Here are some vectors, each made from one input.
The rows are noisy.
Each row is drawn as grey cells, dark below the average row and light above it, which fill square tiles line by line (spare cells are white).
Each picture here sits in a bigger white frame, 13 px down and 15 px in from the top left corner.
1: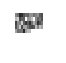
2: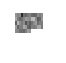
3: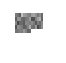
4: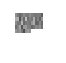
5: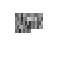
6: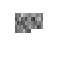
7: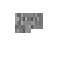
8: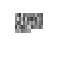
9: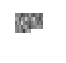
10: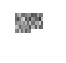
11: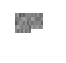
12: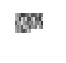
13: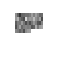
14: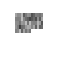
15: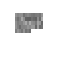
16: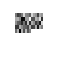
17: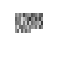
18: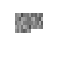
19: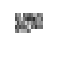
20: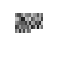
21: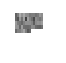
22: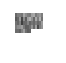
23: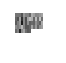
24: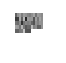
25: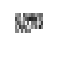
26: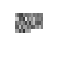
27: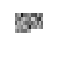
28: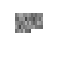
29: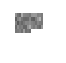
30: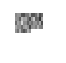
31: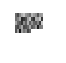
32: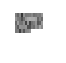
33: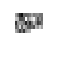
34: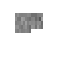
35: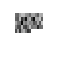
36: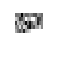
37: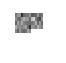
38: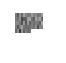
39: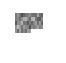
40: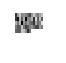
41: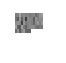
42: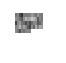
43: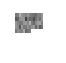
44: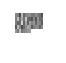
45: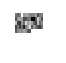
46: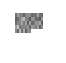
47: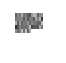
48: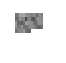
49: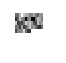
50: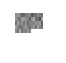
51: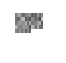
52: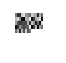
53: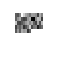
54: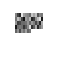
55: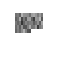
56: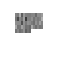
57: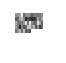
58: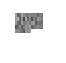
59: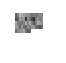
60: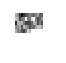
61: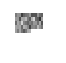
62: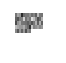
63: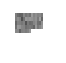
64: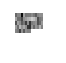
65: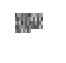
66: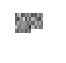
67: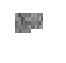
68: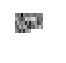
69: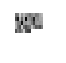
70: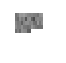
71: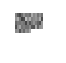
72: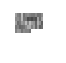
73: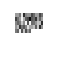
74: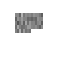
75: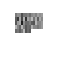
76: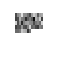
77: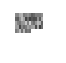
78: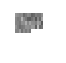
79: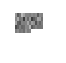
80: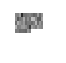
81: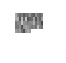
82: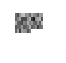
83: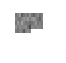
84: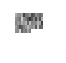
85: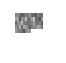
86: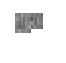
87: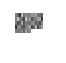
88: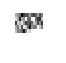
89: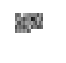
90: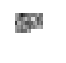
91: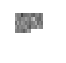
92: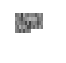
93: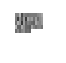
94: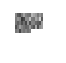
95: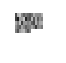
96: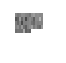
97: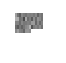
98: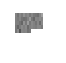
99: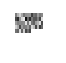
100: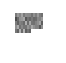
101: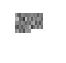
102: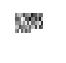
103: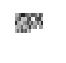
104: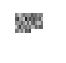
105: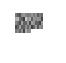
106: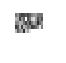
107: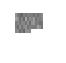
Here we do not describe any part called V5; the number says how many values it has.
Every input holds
a list of up to two items, each a true/false value and a value of V5.
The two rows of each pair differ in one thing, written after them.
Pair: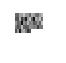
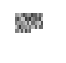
the value of V5 in item 1 of the list
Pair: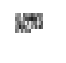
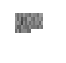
the value of V5 in item 2 of the list
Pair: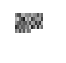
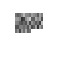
the true/false value in item 2 of the list
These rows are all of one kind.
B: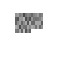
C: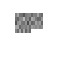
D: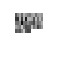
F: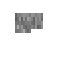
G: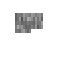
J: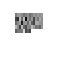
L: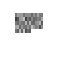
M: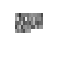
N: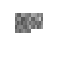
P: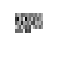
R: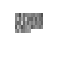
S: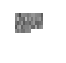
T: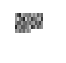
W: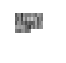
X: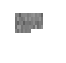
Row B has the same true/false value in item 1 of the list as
J, N, P and T.
